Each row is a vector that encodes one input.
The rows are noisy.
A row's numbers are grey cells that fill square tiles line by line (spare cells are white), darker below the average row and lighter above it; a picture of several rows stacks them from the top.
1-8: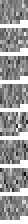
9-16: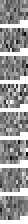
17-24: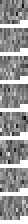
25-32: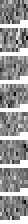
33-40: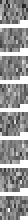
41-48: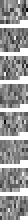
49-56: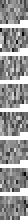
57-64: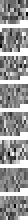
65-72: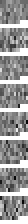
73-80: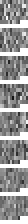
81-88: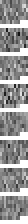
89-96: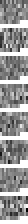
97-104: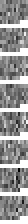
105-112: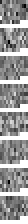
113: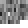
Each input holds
a true/false value, together with either a point on a 6-point line, or a node of an 8-node tree.
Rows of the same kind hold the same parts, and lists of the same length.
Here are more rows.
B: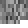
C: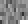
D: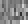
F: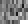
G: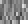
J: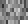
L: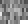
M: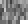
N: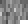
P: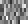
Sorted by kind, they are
B, F, J, L, N
C, D, G, M, P

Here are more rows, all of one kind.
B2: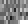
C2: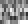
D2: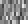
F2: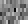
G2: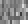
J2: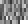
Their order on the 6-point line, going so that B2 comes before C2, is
F2, J2, D2, G2, B2, C2.
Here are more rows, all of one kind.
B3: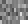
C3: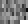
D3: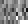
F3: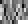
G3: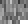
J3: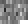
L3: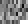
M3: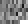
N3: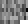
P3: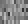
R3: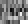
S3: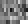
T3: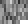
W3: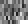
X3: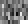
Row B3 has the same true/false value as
G3, J3, P3 and T3.
